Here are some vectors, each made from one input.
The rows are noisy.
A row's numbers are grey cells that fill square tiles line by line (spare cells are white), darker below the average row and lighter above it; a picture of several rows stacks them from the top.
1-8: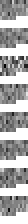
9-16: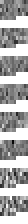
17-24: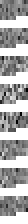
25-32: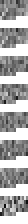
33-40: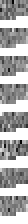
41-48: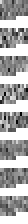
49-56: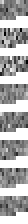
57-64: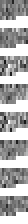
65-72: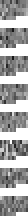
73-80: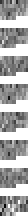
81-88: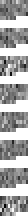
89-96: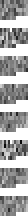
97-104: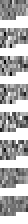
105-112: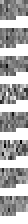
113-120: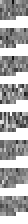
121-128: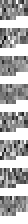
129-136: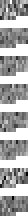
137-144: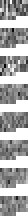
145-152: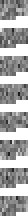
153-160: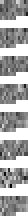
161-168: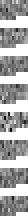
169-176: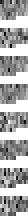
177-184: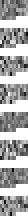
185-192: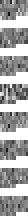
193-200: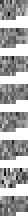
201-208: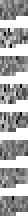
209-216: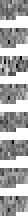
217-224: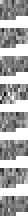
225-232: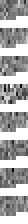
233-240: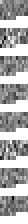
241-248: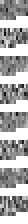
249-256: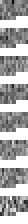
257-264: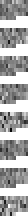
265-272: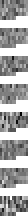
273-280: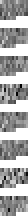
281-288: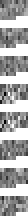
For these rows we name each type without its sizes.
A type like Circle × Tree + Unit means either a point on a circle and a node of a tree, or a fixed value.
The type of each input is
Circle + List(Line).
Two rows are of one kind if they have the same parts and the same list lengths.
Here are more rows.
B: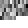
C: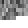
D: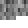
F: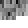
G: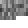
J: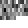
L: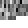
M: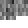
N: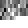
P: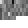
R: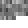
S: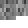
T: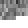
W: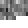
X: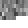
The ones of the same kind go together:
B, L, N
C, G, P, T, X
D, F, M, R, S, W
J

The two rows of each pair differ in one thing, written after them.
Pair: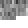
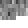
the place on the line in item 1 of the list
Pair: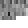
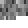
the place on the line in item 1 of the list
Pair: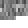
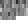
the place on the line in item 1 of the list
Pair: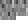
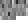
the place on the line in item 2 of the list
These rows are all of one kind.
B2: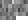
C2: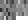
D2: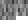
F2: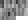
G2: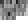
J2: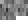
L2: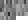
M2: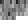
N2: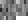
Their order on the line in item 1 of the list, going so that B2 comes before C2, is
B2, J2, N2, D2, C2, L2, F2, G2, M2.
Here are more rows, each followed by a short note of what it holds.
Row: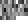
the empty list
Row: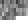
a list of one item
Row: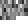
the empty list
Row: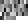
a point on a circle
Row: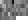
a list of one item
